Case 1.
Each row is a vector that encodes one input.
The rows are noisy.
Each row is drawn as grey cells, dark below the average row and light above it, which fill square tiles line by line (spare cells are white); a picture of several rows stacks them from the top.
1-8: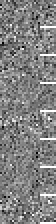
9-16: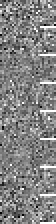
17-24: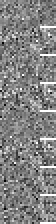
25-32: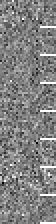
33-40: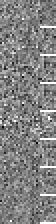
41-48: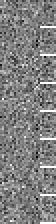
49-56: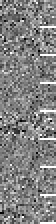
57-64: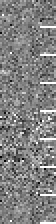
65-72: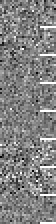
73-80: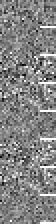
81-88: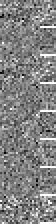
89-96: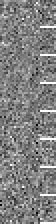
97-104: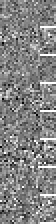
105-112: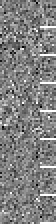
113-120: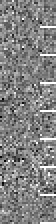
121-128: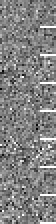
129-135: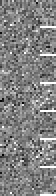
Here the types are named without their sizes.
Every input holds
a point on a line, together with either a point on a line, or three true/false values.
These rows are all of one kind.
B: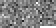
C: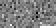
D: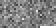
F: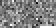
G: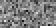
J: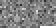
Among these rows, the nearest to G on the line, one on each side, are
F and J.
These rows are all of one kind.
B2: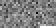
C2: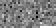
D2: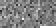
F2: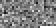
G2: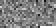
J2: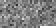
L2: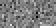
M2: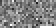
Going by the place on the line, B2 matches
D2 and G2.
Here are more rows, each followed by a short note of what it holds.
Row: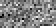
a point on each of two lines
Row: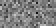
a point on a line and three true/false values
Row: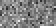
a point on a line and three true/false values
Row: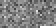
a point on a line and three true/false values
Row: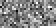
a point on each of two lines
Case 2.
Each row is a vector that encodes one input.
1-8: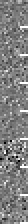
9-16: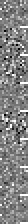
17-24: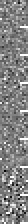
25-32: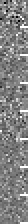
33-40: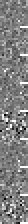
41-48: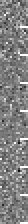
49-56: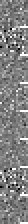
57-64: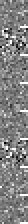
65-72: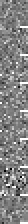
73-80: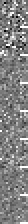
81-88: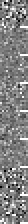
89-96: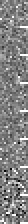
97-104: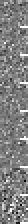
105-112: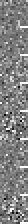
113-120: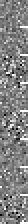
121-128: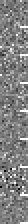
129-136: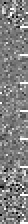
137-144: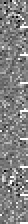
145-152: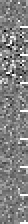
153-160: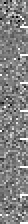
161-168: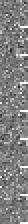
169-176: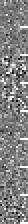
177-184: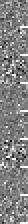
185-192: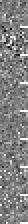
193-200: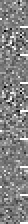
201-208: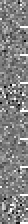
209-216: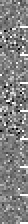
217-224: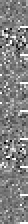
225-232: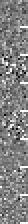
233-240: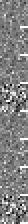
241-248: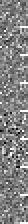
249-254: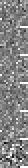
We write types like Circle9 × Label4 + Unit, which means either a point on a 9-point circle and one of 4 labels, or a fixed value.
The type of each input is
(Bool × Bool × Bool × Bool + Unit) × Line12 + Line10.
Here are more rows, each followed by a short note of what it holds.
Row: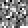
a point on a 10-point line
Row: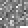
a point on a 12-point line
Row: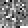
a point on a 10-point line
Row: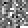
a point on a 10-point line
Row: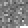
a point on a 12-point line and four true/false values
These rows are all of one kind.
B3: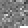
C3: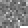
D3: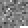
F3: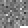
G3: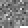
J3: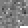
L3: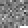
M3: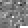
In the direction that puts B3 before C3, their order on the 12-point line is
L3, B3, F3, G3, D3, J3, C3, M3.
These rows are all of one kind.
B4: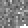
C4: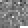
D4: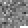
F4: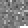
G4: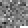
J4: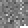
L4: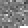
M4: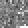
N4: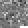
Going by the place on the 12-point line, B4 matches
F4 and M4.
